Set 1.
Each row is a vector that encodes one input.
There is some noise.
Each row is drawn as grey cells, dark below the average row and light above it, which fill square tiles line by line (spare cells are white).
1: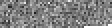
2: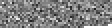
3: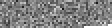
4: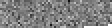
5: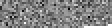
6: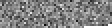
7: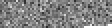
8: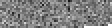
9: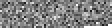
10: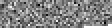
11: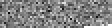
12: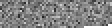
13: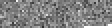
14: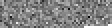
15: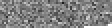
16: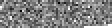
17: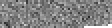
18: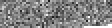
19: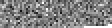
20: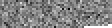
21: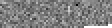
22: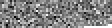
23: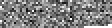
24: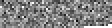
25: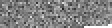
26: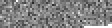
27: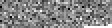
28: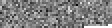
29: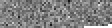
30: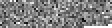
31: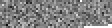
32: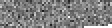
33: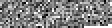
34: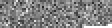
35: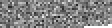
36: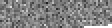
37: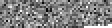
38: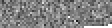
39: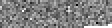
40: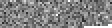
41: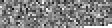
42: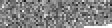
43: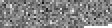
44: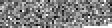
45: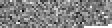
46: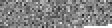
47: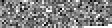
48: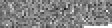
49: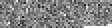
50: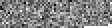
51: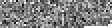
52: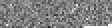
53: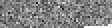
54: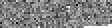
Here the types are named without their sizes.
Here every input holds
either a label, or a point on a line.
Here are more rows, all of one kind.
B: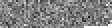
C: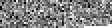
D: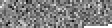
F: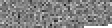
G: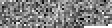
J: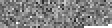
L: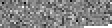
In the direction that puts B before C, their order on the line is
G, J, B, D, F, C, L.
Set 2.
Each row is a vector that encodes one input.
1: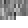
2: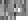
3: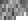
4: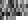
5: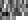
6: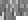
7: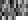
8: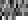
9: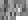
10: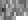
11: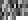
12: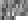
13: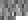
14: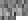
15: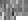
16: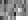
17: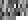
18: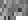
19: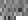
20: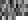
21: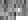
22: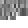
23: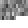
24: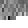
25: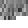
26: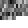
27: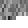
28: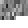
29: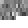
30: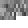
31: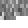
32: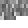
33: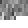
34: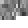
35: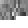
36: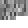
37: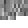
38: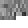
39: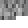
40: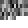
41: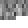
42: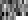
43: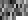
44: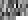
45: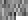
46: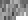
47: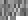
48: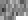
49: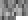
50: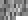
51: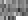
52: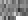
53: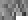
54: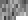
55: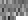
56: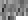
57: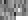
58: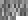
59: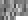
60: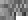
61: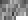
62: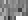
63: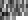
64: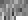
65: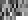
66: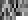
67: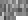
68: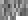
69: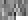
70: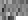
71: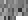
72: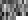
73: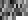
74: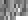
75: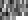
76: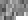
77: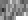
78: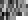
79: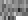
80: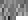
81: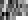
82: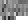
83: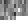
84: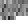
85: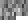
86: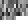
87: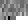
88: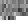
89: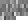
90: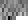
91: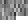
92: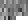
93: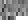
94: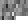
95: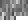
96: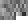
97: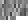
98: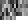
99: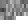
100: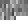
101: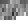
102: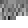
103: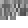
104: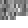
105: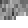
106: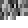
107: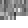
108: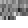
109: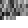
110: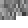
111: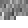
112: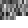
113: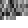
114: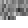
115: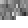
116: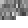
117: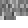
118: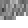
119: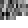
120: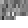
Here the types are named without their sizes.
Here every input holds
either a label, or four true/false values.
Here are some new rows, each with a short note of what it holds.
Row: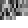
a label
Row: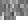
four true/false values
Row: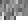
four true/false values
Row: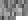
four true/false values
